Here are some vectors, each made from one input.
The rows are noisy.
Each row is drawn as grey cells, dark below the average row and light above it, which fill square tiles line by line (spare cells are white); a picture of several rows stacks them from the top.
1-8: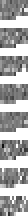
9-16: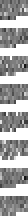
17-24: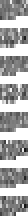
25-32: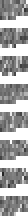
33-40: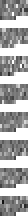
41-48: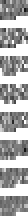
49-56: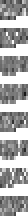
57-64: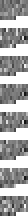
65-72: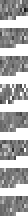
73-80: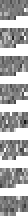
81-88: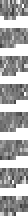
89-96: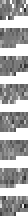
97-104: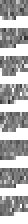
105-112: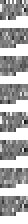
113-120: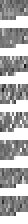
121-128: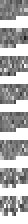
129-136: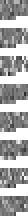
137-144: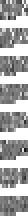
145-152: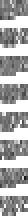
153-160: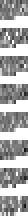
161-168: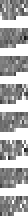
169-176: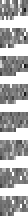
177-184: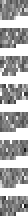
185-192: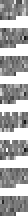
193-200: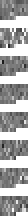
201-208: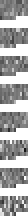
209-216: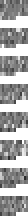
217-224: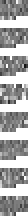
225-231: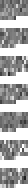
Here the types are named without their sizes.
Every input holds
either a fixed value, or a point on each of two lines, or four true/false values.
